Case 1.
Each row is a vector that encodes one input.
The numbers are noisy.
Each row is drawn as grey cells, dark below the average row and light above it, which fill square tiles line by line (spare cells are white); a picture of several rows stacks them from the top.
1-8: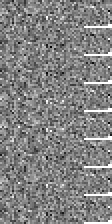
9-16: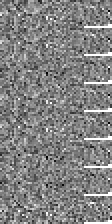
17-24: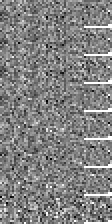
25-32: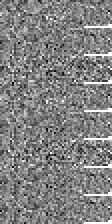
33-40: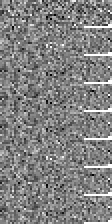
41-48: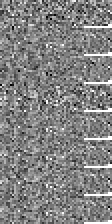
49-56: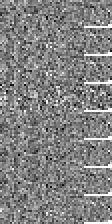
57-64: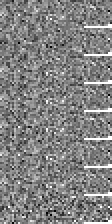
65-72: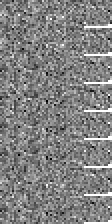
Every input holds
a true/false value, together with either a fixed value, or a node of a 10-node tree.
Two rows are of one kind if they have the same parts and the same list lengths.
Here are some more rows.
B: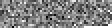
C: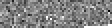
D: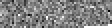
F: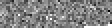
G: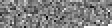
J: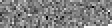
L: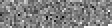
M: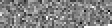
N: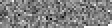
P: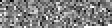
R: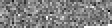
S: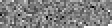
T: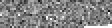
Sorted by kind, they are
B, P
C, D, F, G, J, L, M, N, R, S, T

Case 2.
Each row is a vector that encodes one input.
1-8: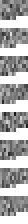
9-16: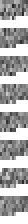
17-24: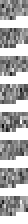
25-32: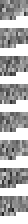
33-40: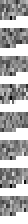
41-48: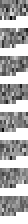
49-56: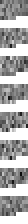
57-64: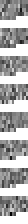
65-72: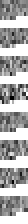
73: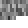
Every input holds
either one of 10 labels, or a point on a 7-point line.
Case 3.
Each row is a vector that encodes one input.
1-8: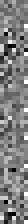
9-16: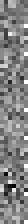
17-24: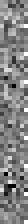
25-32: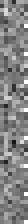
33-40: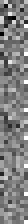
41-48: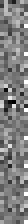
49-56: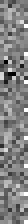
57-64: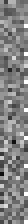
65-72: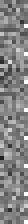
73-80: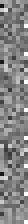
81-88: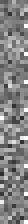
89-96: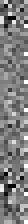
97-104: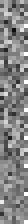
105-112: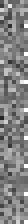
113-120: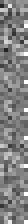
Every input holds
a list of up to two points on a 4-point line.
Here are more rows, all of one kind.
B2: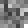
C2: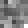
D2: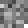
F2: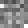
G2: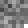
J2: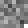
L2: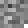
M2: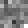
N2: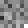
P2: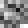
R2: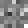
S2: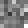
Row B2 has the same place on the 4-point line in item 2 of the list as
C2, F2 and M2.
